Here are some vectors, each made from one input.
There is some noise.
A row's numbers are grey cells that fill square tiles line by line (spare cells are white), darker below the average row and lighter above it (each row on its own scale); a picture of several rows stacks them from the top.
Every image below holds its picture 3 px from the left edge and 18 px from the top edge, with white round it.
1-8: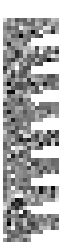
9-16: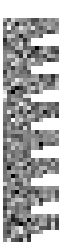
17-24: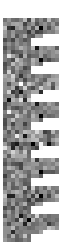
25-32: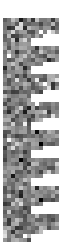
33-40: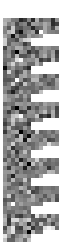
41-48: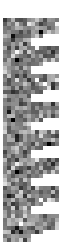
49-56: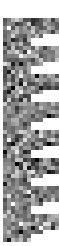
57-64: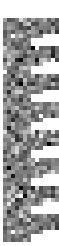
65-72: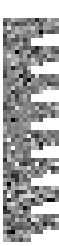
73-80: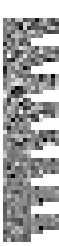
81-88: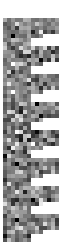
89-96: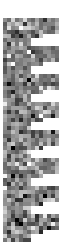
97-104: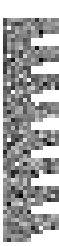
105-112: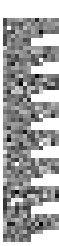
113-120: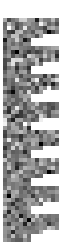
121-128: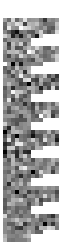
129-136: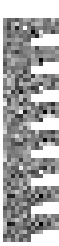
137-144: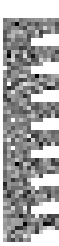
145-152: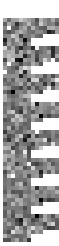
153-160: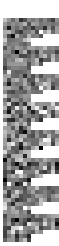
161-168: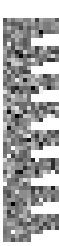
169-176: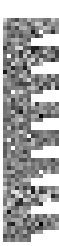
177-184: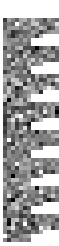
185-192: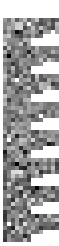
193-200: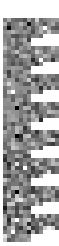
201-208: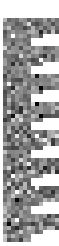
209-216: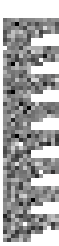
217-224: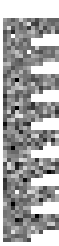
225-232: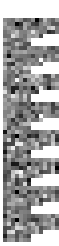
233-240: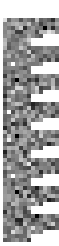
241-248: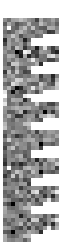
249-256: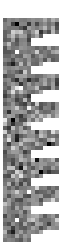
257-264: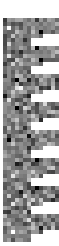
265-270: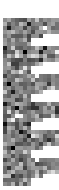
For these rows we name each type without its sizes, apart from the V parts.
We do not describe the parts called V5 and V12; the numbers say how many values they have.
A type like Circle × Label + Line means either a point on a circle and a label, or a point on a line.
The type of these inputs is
(Bool × Label + V12) × V5 + Unit.
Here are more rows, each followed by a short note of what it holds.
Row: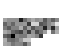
a value of V5 and a value of V12
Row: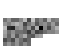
a fixed value
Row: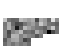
a label, a true/false value and a value of V5
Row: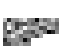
a label, a true/false value and a value of V5
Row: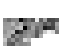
a value of V5 and a value of V12
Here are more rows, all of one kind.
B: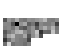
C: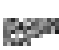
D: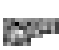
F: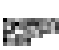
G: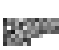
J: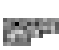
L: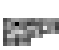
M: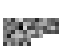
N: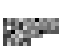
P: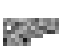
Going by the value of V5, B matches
D, F, J and L.
